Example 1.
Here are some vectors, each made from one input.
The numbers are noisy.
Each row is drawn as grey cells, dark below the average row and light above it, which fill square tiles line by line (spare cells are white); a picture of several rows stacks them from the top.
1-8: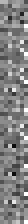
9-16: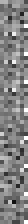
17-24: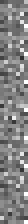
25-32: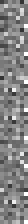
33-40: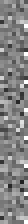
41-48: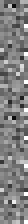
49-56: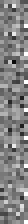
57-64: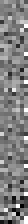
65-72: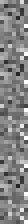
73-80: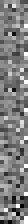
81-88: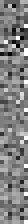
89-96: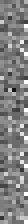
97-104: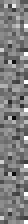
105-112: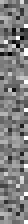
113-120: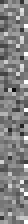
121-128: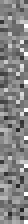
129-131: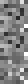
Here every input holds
either a fixed value, or three true/false values.
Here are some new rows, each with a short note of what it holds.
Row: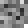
three true/false values
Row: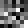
a fixed value
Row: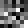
a fixed value
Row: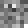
three true/false values
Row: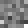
three true/false values
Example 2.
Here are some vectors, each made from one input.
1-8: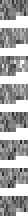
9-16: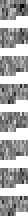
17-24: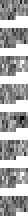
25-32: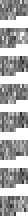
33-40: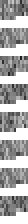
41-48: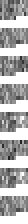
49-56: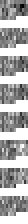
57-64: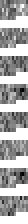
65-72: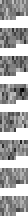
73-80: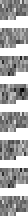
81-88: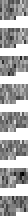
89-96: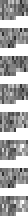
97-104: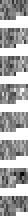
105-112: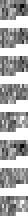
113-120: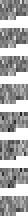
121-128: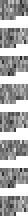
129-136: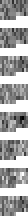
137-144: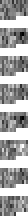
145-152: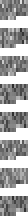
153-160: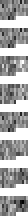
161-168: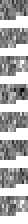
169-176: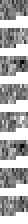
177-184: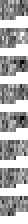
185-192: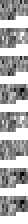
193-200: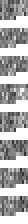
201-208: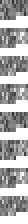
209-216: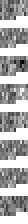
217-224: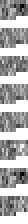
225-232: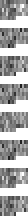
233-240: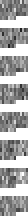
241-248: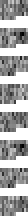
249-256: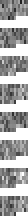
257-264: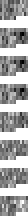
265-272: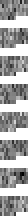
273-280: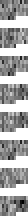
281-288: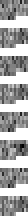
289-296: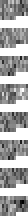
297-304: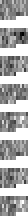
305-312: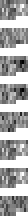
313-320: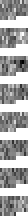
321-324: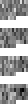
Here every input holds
three true/false values.
